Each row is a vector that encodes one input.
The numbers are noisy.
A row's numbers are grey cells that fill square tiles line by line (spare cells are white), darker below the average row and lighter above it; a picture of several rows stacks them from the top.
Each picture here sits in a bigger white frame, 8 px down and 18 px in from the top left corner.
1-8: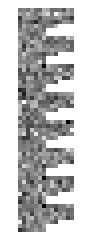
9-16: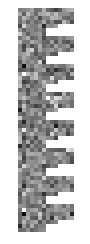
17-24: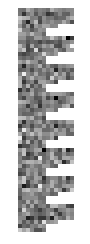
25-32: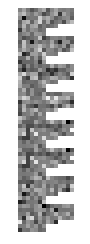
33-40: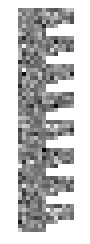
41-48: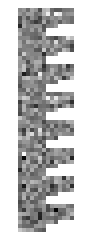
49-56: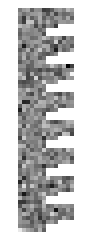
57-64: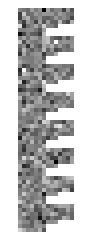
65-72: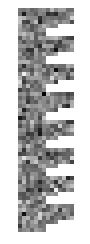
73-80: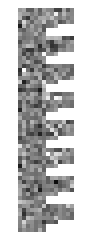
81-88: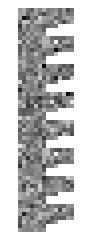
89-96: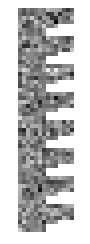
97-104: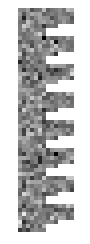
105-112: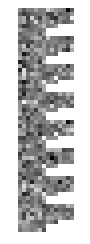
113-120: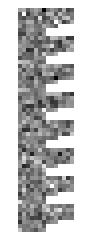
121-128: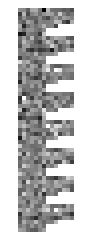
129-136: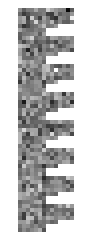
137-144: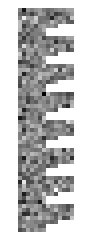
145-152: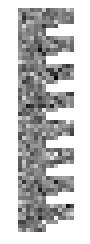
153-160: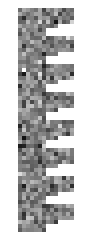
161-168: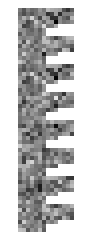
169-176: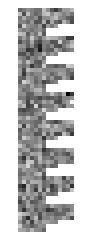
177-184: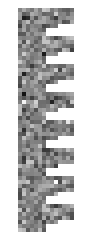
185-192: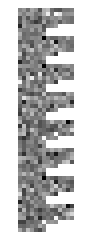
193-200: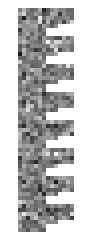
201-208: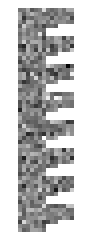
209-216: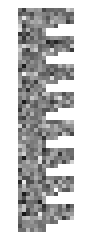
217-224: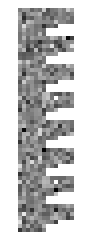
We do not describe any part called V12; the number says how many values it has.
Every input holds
a point on a 14-point circle, together with either three true/false values, or a value of V12.
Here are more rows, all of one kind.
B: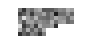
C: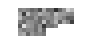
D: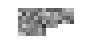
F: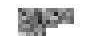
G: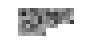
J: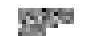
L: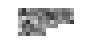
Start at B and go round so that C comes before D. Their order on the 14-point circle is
B, J, C, D, F, G, L.
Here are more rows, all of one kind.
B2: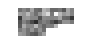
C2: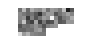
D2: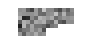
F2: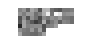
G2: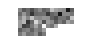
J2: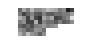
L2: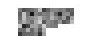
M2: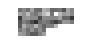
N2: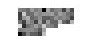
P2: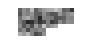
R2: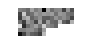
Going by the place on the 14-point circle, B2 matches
F2 and M2.
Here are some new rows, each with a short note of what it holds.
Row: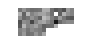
a point on a 14-point circle and three true/false values
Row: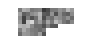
a point on a 14-point circle and a value of V12
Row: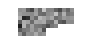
a point on a 14-point circle and three true/false values
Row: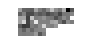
a point on a 14-point circle and three true/false values
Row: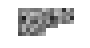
a point on a 14-point circle and three true/false values
